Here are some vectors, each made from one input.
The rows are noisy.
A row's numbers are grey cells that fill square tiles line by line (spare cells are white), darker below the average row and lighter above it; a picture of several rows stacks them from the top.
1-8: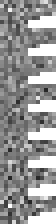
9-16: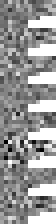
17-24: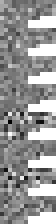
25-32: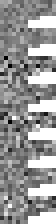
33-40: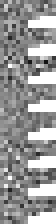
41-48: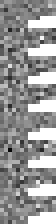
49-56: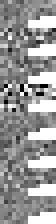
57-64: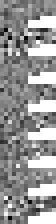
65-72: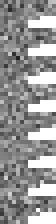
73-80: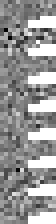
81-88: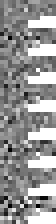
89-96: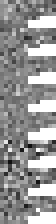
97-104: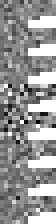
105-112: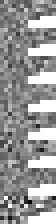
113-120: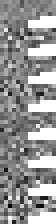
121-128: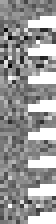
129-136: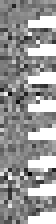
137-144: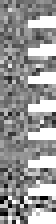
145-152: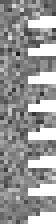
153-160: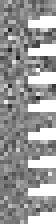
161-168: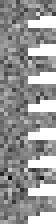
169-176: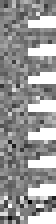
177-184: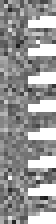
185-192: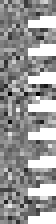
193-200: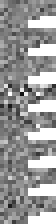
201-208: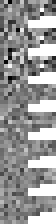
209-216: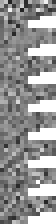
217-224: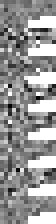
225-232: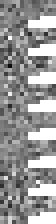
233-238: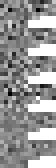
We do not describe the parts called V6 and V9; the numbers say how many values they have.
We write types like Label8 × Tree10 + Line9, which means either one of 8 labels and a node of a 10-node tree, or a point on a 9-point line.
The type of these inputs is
Bool × (Label5 + Line4 × V9) × V6.
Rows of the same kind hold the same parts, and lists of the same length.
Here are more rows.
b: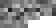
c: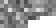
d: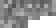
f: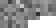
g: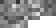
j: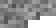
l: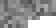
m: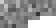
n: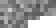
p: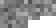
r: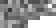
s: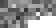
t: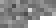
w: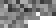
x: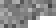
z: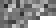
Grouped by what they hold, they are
b, g, s, w, z
c, d, f, j, l, m, n, p, r, t, x

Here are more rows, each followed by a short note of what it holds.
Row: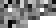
one of 5 labels, a true/false value and a value of V6
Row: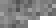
a point on a 4-point line, a true/false value, a value of V6 and a value of V9
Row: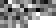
one of 5 labels, a true/false value and a value of V6
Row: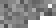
a point on a 4-point line, a true/false value, a value of V6 and a value of V9
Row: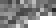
one of 5 labels, a true/false value and a value of V6
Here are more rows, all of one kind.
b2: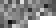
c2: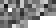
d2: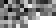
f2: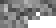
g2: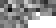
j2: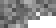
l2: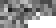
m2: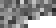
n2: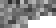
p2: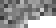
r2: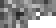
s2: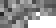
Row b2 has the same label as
g2 and s2.
